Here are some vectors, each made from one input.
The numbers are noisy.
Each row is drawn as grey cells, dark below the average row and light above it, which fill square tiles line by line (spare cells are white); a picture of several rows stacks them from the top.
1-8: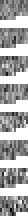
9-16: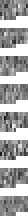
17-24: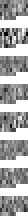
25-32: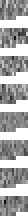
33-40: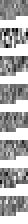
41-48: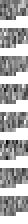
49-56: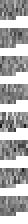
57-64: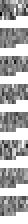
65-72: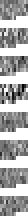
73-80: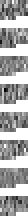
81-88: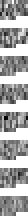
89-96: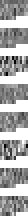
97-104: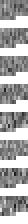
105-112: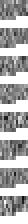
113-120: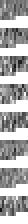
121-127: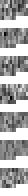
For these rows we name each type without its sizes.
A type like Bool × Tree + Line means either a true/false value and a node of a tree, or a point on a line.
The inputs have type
Bool × Line × Line + Tree.
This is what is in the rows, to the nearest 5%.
About 30% of them hold a point on each of two lines and a true/false value. The rest hold a node of a tree.
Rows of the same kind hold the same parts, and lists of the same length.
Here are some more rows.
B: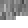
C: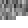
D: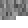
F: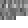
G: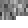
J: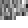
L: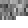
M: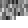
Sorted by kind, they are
B, C, D, G, L
F, J, M

